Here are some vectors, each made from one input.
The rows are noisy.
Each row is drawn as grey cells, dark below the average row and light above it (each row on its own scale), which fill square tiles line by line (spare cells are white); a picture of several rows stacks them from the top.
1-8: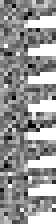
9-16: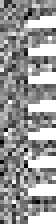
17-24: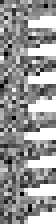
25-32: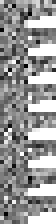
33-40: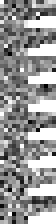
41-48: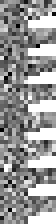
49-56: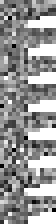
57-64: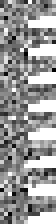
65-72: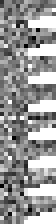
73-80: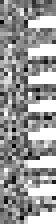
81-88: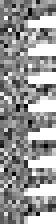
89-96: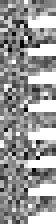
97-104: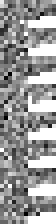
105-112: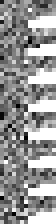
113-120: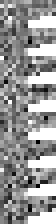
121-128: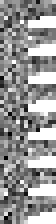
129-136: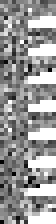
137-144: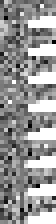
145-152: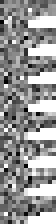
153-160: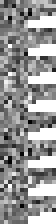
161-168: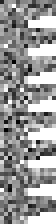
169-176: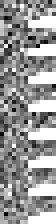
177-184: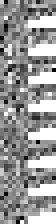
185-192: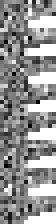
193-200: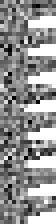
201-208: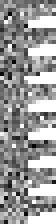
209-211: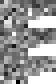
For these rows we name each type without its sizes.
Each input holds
either a label and a true/false value, or a point on a line.
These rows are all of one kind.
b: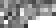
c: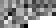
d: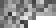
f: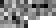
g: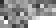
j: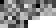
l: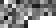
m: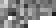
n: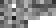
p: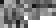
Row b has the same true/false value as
c, d and m.
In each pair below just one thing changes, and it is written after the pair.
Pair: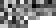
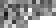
the true/false value
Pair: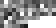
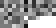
the label
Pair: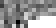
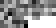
the true/false value
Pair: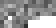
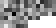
the true/false value
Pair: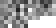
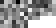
the true/false value
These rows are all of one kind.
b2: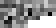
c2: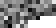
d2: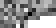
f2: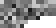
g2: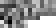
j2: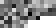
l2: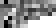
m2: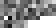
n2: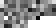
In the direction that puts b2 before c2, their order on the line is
g2, b2, j2, d2, f2, m2, c2, l2, n2.
